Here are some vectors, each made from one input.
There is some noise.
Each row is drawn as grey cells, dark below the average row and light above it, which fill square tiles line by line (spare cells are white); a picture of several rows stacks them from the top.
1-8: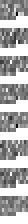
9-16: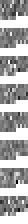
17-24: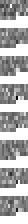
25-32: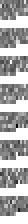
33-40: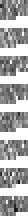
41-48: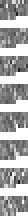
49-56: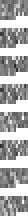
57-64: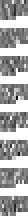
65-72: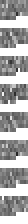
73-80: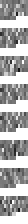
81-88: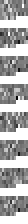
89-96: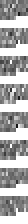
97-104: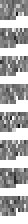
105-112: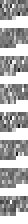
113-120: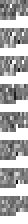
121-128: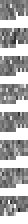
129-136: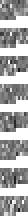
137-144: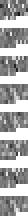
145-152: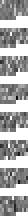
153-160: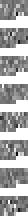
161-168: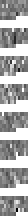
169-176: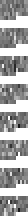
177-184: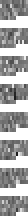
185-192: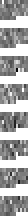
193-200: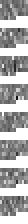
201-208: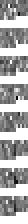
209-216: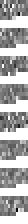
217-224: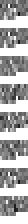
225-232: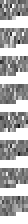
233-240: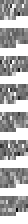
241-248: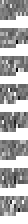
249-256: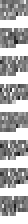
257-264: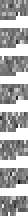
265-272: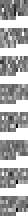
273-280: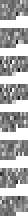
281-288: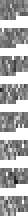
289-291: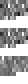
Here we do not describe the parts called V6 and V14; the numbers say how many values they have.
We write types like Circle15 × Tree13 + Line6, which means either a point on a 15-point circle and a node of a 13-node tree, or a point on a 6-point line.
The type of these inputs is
Bool × (Line5 + V14) + V6.
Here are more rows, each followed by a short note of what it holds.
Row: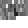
a point on a 5-point line and a true/false value
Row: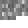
a true/false value and a value of V14
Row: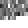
a value of V6
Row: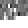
a value of V6
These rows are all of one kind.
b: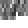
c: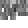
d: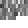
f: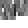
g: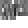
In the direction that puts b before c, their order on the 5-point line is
b, f, g, c, d.
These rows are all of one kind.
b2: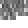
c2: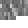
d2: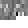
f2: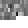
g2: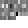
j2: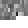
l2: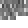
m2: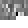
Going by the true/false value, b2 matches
c2 and l2.
